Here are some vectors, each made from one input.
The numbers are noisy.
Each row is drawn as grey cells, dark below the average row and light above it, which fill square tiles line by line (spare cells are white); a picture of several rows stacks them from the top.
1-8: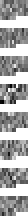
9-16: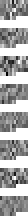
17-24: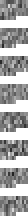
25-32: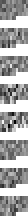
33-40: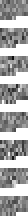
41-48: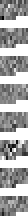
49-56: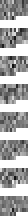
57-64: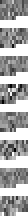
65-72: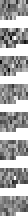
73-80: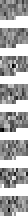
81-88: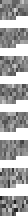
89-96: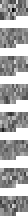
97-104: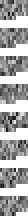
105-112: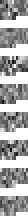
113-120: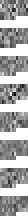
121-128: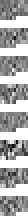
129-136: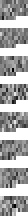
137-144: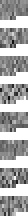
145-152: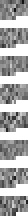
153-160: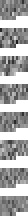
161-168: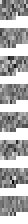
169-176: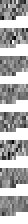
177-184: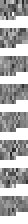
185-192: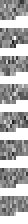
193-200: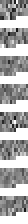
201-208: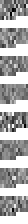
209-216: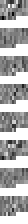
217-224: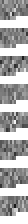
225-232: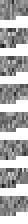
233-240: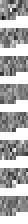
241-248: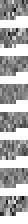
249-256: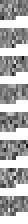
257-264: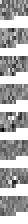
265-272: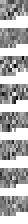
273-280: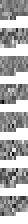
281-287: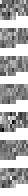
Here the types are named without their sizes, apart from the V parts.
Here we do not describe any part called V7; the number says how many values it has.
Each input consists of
either a point on a circle and a true/false value, or a value of V7.
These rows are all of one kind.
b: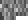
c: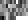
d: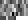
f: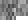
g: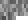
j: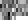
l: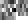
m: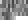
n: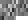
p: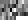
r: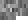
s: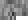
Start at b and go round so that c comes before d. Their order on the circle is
b, g, c, d, f, p, s, j, r, n, m, l.
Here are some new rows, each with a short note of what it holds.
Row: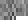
a point on a circle and a true/false value
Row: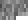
a value of V7
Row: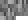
a value of V7
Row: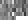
a value of V7
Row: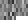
a point on a circle and a true/false value
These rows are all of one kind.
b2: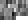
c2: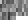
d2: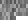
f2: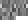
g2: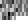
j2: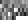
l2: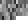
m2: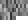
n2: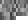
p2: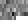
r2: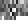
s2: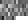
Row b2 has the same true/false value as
d2, j2, p2 and r2.
